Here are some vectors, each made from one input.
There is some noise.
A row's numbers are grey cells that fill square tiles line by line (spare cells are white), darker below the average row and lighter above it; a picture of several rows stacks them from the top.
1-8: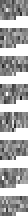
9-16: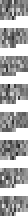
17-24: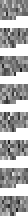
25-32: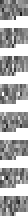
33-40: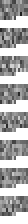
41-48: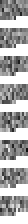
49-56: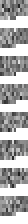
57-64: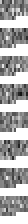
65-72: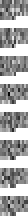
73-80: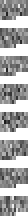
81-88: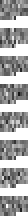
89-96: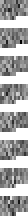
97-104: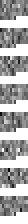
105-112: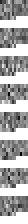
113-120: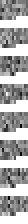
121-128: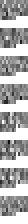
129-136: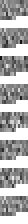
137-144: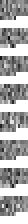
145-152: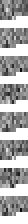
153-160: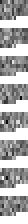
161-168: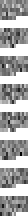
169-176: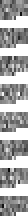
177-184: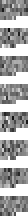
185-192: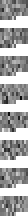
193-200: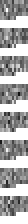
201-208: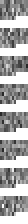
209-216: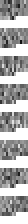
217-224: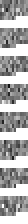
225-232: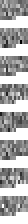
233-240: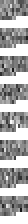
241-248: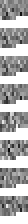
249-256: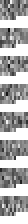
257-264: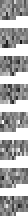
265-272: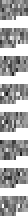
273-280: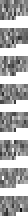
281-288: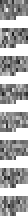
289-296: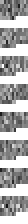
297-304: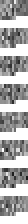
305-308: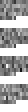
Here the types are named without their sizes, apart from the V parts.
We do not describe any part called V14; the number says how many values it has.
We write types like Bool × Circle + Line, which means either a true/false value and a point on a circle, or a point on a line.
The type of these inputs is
Bool × V14 + List(Circle).
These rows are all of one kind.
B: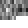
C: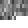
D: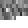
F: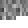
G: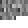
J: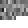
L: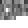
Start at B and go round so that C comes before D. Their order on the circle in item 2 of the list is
B, L, C, J, G, F, D.
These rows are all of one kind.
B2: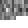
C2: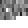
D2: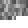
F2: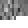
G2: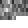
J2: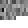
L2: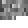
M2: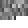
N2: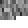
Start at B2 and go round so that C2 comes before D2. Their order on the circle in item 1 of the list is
B2, C2, N2, M2, L2, J2, D2, F2, G2.
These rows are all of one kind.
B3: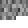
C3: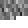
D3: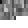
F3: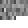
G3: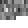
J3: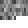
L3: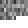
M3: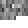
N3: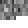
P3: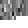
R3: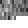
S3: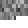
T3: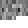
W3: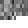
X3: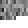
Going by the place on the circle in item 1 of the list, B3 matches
F3, L3, T3 and X3.
